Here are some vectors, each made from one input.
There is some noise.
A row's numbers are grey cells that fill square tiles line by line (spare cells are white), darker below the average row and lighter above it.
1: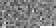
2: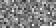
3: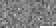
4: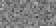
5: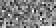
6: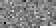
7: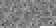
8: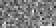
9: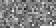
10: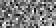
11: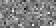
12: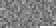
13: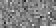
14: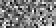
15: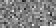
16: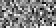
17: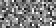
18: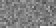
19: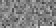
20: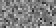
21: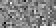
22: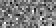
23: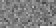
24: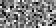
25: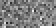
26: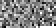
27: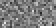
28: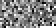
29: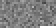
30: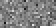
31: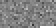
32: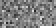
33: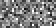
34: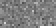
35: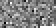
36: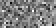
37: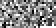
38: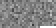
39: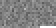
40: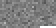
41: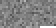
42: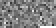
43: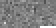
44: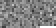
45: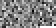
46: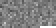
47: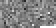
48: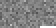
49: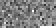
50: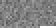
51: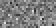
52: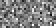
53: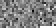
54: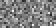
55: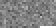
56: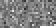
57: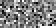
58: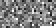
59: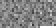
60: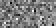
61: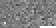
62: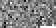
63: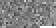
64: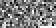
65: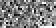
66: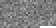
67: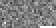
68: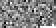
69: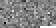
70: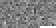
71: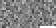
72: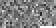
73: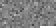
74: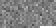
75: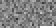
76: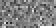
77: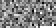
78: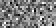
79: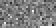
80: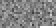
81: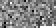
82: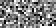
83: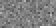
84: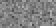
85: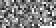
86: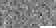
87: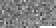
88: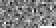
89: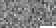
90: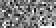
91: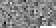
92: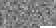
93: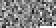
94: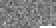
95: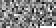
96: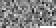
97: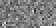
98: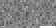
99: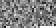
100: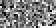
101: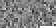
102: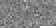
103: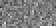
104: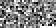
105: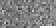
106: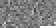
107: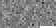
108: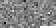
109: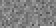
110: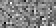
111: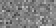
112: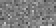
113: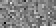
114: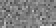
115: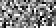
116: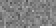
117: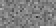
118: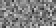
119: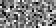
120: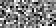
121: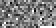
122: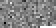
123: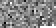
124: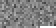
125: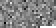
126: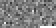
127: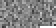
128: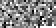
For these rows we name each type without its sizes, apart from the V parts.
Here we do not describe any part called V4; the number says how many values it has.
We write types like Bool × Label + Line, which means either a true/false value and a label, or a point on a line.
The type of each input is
List((Label + Line) × V4).
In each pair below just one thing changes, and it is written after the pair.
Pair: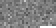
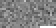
the value of V4 in item 1 of the list
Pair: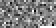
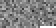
the value of V4 in item 1 of the list
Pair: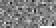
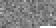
the value of V4 in item 2 of the list
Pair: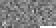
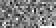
the value of V4 in item 1 of the list
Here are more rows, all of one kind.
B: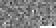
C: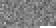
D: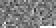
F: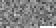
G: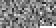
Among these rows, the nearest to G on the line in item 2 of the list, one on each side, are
C and F.
